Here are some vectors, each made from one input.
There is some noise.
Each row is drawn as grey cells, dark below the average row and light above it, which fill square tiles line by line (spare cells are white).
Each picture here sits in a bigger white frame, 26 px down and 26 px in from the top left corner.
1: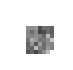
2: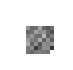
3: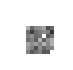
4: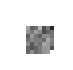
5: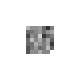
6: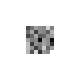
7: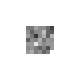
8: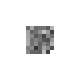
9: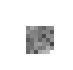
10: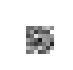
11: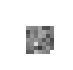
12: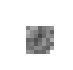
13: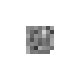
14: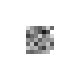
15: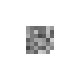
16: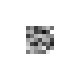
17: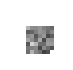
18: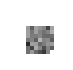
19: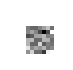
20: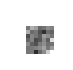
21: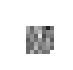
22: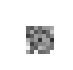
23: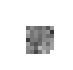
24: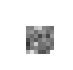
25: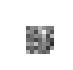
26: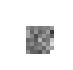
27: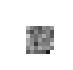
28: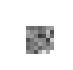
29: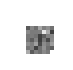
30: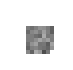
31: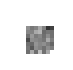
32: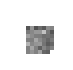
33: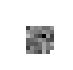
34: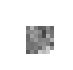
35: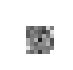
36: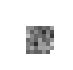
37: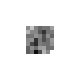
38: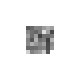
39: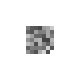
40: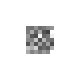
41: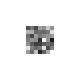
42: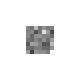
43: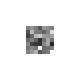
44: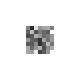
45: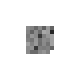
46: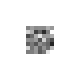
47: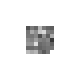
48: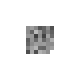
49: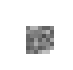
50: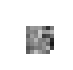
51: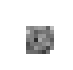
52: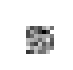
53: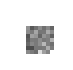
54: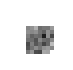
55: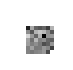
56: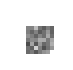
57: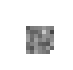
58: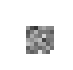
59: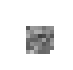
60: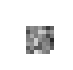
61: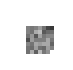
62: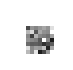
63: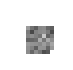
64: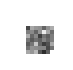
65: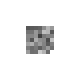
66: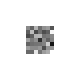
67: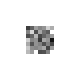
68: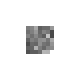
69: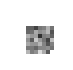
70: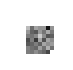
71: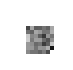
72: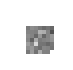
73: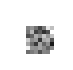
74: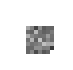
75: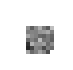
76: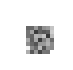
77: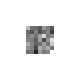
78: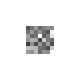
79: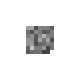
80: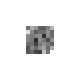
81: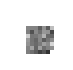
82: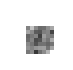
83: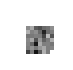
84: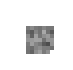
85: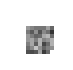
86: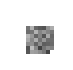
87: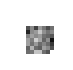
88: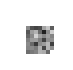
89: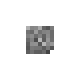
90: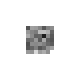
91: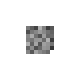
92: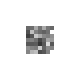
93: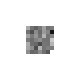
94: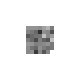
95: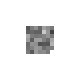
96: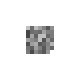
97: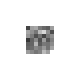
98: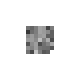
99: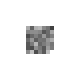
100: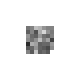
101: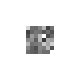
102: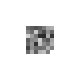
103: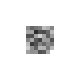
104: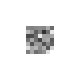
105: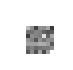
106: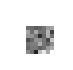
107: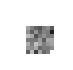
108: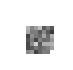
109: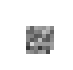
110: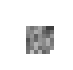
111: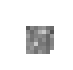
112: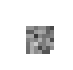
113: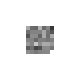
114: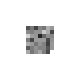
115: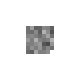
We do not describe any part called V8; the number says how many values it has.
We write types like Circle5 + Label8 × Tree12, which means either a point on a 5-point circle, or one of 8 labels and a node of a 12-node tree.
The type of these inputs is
(Bool × Bool × Bool × Bool + Tree7) × V8.
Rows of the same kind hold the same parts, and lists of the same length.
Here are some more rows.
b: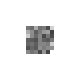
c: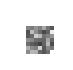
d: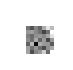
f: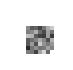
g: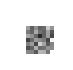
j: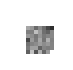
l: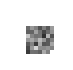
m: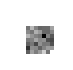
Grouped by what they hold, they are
b, f, g, j, l, m
c, d

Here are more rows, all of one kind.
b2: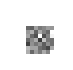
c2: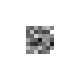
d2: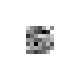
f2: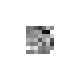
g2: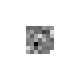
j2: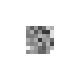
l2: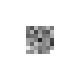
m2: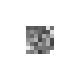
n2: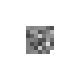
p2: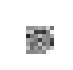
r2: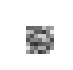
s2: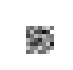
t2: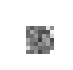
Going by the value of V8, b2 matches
f2, j2 and l2.
